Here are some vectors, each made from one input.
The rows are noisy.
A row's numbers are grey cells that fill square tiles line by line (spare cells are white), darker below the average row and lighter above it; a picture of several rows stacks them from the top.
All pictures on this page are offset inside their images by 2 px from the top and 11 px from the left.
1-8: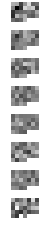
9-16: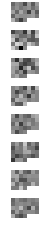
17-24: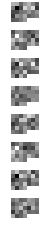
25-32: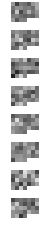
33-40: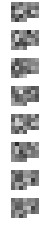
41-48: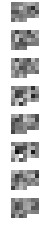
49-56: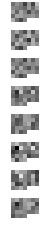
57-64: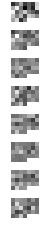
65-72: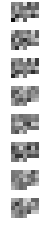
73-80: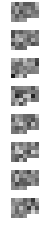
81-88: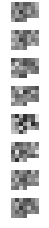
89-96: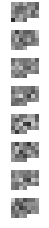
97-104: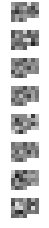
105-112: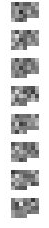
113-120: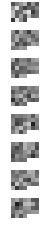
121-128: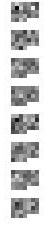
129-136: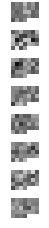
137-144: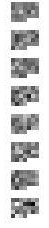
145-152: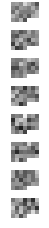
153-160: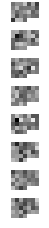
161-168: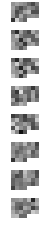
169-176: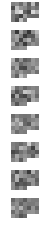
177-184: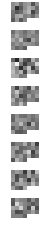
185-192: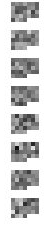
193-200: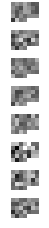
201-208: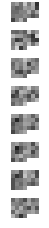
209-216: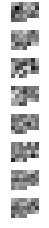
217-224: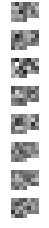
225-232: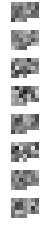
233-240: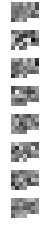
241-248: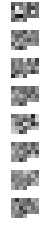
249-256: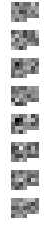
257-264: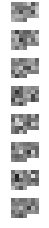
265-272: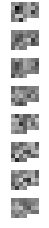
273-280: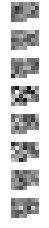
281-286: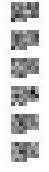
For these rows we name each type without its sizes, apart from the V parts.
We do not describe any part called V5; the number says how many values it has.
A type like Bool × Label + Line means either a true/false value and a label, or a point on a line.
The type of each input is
Circle × Circle × Label × List(V5).
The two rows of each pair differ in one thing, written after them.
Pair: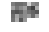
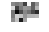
the value of V5 in item 2 of the list
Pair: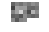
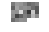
the value of V5 in item 2 of the list
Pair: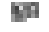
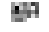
the place on one of the two circles
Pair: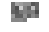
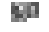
the value of V5 in item 2 of the list
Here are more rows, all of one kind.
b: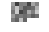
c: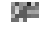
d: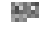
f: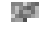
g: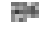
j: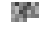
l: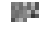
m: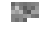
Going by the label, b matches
c and j.
